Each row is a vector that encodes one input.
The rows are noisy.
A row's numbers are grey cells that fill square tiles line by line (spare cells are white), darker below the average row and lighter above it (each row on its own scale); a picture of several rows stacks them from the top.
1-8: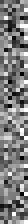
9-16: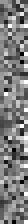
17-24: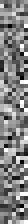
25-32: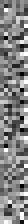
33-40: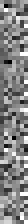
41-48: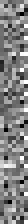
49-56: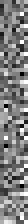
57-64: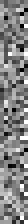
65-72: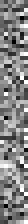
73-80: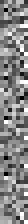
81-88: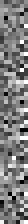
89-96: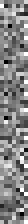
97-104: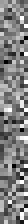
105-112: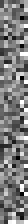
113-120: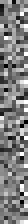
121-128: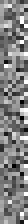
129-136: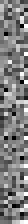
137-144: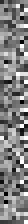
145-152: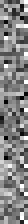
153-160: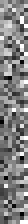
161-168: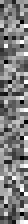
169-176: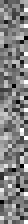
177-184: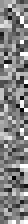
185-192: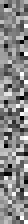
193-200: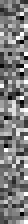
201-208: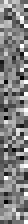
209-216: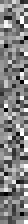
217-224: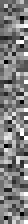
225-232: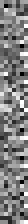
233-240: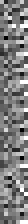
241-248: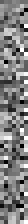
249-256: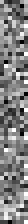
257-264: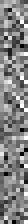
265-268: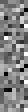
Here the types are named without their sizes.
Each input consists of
a point on a line.
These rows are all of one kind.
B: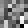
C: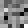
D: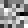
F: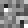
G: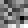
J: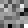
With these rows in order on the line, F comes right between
D and G.
